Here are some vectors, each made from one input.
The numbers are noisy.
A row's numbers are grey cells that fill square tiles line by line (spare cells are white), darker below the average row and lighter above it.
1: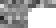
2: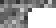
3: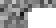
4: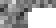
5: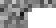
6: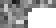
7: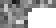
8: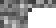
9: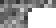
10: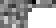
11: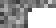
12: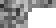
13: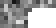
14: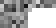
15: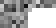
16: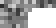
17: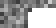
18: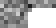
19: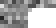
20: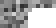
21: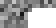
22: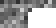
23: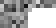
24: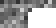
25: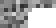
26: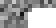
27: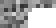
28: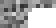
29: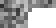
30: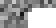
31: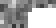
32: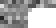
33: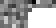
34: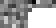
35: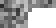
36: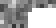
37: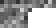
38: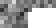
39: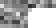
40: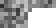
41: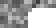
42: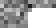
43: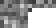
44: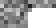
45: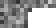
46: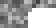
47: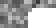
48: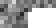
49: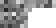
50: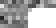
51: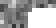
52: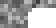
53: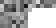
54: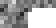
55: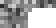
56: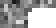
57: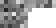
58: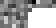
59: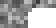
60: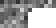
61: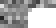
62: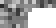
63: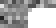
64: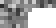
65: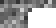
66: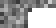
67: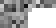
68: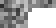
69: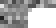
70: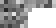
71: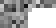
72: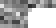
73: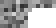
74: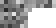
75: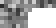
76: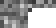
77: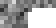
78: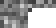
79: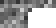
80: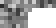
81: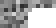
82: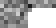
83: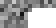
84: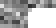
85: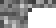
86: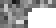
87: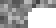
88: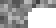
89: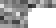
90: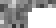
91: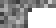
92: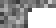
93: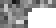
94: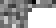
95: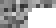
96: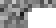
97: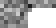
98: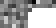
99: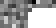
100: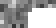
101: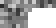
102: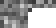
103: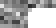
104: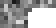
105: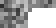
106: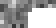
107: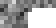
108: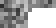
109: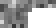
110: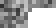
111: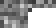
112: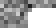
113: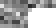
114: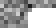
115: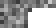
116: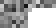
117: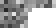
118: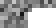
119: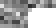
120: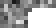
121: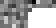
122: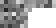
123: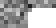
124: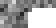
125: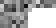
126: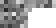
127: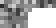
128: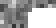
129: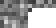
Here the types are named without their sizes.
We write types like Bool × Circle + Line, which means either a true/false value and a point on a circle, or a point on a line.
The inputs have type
Line.
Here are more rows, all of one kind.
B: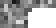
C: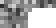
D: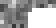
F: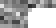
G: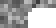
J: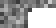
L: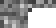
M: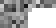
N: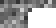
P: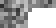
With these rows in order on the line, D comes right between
C and F.
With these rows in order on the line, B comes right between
G and J.
